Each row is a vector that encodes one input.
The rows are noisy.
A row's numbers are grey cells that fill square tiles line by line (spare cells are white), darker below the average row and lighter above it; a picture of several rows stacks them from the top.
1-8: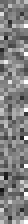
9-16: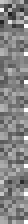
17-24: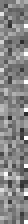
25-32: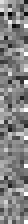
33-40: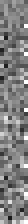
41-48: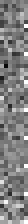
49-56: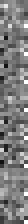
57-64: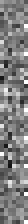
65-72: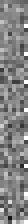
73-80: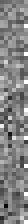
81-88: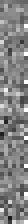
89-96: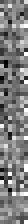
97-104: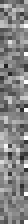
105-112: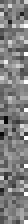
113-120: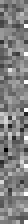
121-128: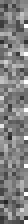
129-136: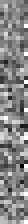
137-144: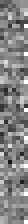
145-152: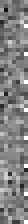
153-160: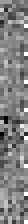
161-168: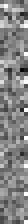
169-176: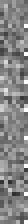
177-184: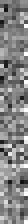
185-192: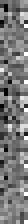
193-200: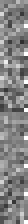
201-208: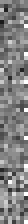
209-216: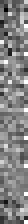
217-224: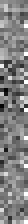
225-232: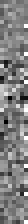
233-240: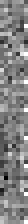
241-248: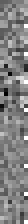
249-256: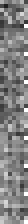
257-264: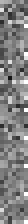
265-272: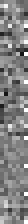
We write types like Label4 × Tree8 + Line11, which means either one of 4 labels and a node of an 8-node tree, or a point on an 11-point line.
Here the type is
Line6.
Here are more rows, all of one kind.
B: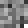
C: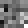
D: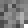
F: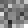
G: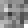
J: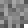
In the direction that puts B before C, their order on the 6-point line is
F, G, B, J, D, C.
